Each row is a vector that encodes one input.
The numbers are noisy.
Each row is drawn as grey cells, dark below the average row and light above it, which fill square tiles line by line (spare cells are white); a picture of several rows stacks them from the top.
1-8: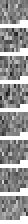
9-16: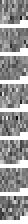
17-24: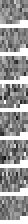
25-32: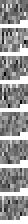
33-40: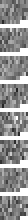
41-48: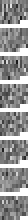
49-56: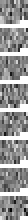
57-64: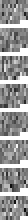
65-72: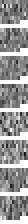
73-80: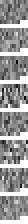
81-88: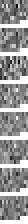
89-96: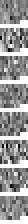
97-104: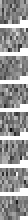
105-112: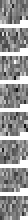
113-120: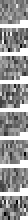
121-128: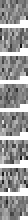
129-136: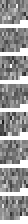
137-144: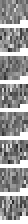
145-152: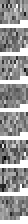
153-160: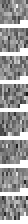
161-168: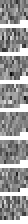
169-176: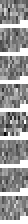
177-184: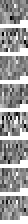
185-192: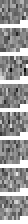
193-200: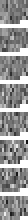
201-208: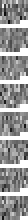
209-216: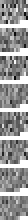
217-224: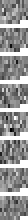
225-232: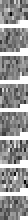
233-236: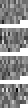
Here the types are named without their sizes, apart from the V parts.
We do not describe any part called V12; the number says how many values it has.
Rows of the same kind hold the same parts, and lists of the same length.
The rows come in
5 kinds.
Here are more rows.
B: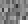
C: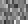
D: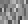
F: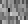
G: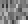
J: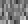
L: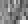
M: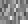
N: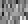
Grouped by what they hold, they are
B, C
D
F
G, L, M
J, N

